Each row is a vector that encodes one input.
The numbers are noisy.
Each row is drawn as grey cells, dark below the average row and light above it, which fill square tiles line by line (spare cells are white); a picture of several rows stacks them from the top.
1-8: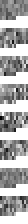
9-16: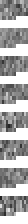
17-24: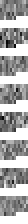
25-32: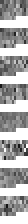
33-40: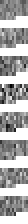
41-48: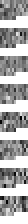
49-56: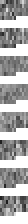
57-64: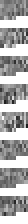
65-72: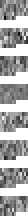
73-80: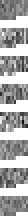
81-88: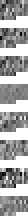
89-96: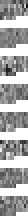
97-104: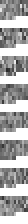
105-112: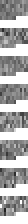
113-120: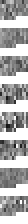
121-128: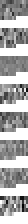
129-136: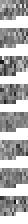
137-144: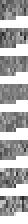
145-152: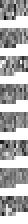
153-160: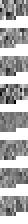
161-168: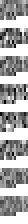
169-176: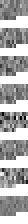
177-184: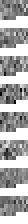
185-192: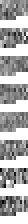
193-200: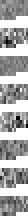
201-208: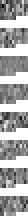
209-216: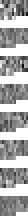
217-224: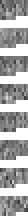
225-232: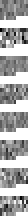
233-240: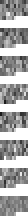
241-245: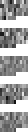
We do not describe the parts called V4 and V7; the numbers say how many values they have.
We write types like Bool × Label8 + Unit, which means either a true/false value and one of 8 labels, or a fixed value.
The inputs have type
Label5 × Label5 × (Line5 + V4) × V7.
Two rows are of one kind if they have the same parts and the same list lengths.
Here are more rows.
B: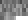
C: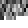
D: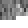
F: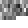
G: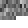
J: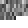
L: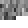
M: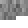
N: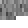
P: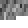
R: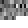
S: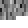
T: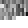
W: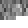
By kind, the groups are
B, C, G, J, P, R, T, W
D, F, L, M, N, S

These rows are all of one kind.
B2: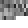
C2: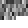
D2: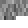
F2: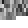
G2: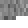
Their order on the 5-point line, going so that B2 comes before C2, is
D2, B2, F2, C2, G2.
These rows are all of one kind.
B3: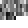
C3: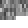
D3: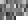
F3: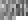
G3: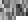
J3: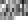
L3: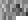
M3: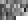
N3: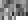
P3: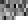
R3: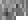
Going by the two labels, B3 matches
C3, G3, J3 and P3.
